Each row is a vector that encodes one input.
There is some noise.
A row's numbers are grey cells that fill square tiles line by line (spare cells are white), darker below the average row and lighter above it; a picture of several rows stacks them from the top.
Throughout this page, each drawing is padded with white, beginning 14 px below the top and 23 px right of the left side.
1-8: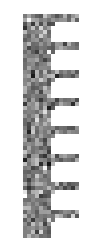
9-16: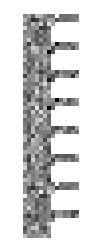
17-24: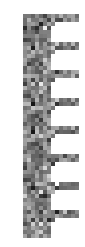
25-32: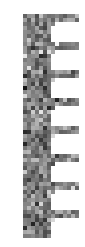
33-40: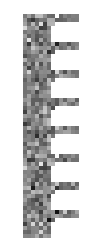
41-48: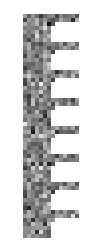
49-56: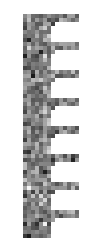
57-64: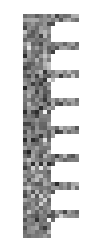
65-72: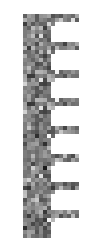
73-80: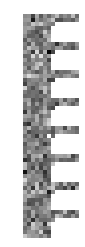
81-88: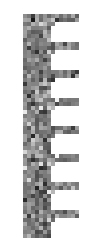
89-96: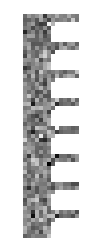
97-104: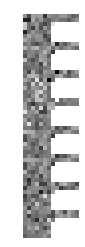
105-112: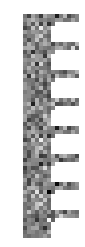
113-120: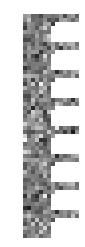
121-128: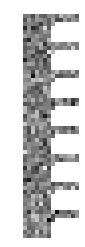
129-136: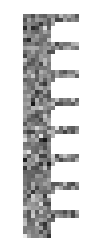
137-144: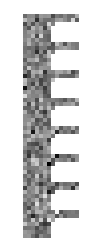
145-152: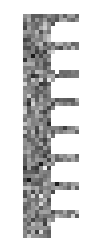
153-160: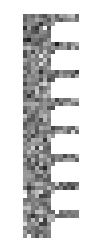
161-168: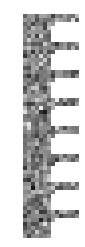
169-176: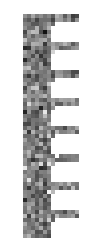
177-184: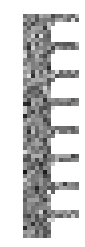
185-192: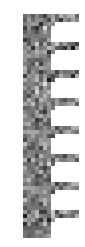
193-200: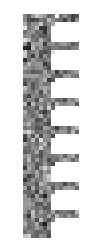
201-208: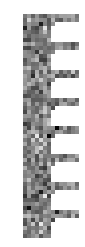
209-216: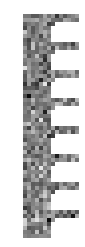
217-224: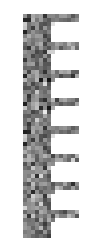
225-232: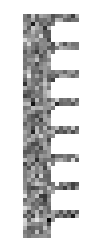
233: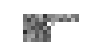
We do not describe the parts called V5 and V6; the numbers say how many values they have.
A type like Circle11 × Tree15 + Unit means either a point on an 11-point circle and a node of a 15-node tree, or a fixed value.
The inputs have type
Bool × (Tree9 + V6) × V5.
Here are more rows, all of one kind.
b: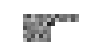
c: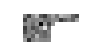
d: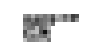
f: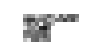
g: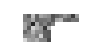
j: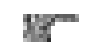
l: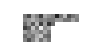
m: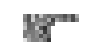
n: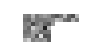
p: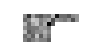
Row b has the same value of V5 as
j, m and p.
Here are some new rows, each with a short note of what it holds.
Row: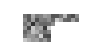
a true/false value, a value of V5 and a value of V6
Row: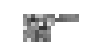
a node of a 9-node tree, a true/false value and a value of V5
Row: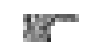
a true/false value, a value of V5 and a value of V6
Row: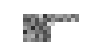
a node of a 9-node tree, a true/false value and a value of V5
